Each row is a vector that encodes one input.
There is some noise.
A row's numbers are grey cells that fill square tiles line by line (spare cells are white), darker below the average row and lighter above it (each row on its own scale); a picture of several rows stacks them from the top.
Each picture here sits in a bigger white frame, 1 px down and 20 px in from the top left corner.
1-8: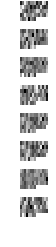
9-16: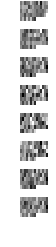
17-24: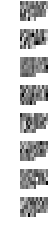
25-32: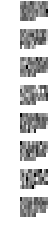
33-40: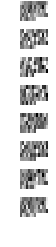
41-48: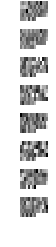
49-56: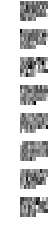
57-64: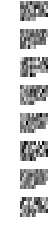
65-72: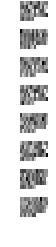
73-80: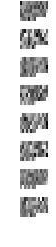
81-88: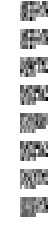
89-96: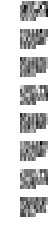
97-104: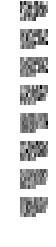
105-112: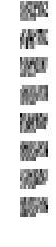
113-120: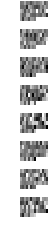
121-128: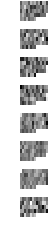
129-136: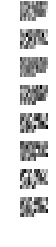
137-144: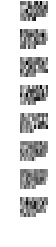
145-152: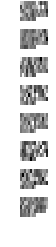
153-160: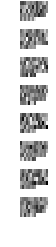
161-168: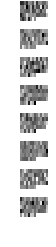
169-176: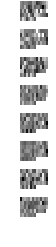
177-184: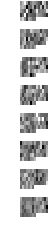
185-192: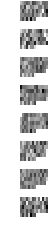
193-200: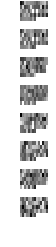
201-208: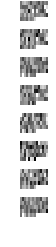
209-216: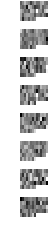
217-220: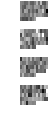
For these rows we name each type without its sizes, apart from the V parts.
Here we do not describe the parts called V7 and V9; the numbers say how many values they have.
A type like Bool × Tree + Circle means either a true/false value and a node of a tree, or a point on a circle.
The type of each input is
Bool × (Tree + V9) + Label × V7 + Unit.
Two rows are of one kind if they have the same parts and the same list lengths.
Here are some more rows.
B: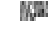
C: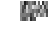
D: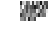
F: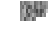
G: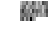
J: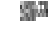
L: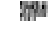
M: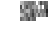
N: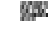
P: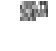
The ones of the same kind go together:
B, N
C, G
D, F, L
J, M, P

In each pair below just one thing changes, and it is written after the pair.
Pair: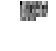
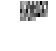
the true/false value
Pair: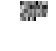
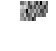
the true/false value
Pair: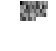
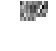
the value of V9
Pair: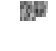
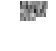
the true/false value
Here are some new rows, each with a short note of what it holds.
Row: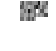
a node of a tree and a true/false value
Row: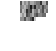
a true/false value and a value of V9
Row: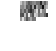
a node of a tree and a true/false value
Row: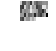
a node of a tree and a true/false value
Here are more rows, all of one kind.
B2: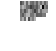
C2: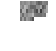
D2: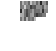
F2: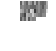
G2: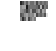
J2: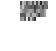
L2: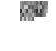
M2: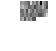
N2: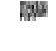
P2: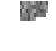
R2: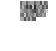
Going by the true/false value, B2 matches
F2, G2, J2 and R2.
